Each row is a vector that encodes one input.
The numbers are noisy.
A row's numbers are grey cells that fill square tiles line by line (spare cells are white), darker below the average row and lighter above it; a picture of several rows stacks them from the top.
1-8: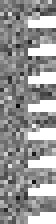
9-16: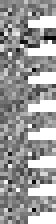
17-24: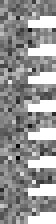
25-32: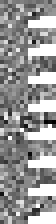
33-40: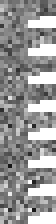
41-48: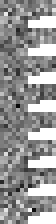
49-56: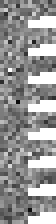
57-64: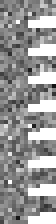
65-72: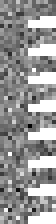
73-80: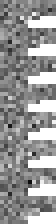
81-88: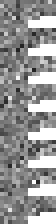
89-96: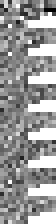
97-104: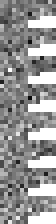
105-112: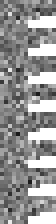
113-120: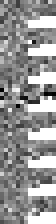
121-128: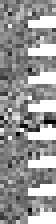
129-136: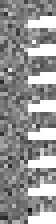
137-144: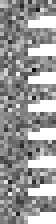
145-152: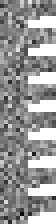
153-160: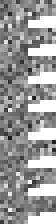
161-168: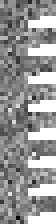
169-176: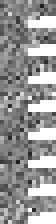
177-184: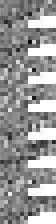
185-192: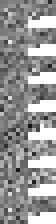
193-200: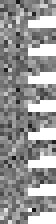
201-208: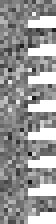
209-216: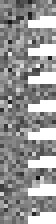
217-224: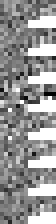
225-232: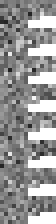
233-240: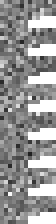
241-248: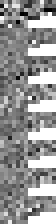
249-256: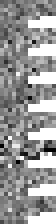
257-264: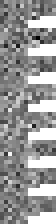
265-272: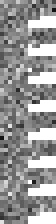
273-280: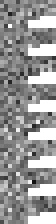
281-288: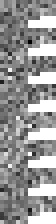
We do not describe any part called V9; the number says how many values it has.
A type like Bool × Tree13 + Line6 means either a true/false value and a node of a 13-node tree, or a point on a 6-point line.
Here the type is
List3(Bool × V9).
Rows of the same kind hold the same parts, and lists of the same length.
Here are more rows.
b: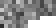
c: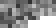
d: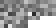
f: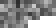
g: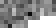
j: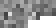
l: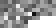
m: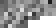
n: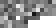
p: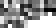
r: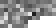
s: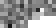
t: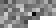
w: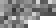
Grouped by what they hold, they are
b, f, j, w
c, g, s
d, l, m, n, r, t
p

